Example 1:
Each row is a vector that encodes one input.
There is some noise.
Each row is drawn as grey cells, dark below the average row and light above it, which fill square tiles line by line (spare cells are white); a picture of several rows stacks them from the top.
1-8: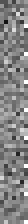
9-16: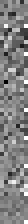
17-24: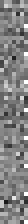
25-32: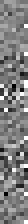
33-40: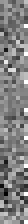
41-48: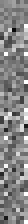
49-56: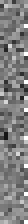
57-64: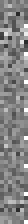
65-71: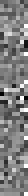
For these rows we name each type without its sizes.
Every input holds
either a point on a line, or four true/false values.
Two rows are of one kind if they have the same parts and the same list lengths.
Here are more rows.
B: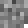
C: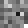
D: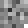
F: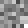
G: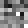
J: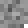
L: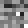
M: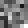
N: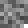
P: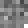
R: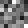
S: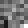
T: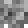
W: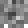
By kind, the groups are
B, C, D, F, G, J, L, N, P, R, T, W
M, S

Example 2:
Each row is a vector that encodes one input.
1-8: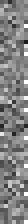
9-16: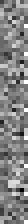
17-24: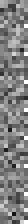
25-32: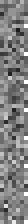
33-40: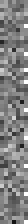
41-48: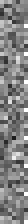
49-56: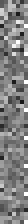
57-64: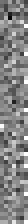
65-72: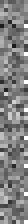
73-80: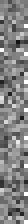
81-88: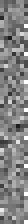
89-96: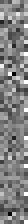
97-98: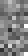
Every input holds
a point on a 7-point line, together with either a fixed value, or a node of a 10-node tree.
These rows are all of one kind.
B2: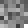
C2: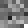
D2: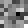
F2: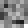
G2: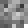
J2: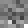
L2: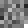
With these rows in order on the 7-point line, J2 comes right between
C2 and F2.
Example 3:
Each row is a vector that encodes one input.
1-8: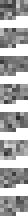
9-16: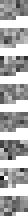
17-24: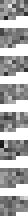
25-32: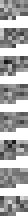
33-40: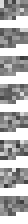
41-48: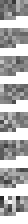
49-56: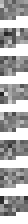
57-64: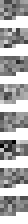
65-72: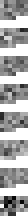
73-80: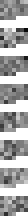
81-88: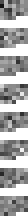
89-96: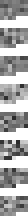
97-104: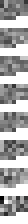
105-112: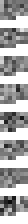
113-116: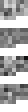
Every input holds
either a point on a 5-point line, or three true/false values.
